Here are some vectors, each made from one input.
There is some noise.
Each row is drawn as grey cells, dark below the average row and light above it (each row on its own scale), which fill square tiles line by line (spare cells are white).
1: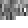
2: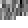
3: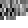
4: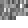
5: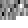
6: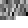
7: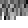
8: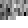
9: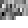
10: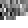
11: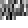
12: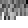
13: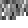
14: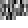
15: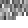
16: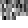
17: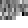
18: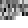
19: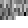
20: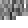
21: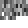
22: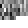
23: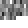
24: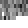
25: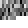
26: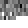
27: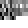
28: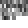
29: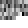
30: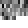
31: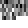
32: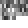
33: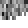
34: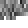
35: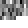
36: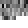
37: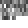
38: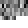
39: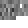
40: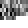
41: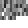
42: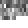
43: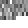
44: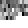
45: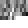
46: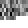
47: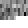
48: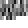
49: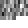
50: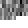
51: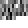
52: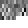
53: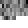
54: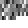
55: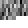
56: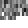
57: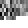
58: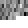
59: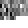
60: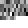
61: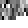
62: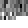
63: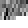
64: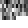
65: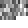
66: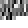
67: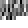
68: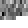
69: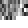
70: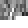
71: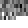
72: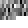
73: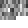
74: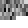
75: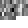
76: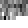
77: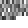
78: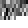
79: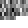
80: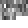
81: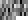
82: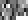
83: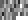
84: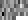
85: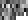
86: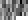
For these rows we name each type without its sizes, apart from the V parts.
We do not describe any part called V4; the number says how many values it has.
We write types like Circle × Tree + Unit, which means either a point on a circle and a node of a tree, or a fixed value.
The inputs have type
Line × (Line + V4).
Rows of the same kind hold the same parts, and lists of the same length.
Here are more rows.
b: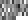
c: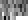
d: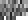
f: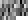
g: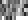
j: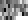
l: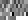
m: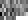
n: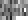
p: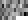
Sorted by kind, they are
b, d, l, m
c, f, g, j, n, p

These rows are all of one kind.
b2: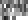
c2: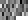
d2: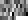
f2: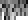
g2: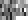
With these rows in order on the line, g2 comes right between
c2 and f2.
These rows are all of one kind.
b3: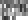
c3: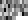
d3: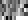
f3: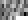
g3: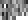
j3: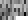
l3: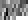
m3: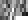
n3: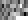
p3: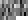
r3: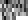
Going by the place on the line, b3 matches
c3 and m3.
